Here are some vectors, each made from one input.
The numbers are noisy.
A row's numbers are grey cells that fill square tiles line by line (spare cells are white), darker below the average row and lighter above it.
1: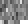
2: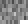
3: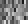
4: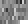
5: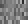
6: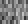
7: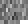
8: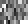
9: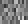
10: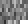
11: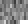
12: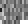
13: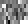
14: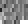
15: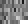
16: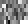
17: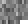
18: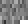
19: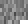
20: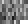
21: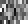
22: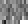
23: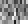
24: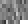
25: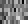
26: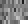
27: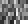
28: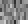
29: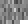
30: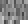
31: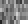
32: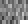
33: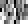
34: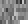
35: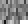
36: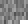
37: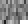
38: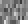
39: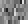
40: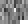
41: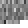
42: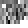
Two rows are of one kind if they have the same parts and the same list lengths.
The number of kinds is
2.
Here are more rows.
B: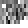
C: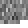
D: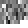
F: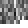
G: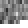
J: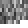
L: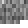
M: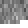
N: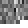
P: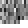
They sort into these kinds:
B, D
C, F, G, J, L, M, N, P

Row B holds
a fixed value.
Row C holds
a point on a 5-point circle and a point on a 6-point circle.
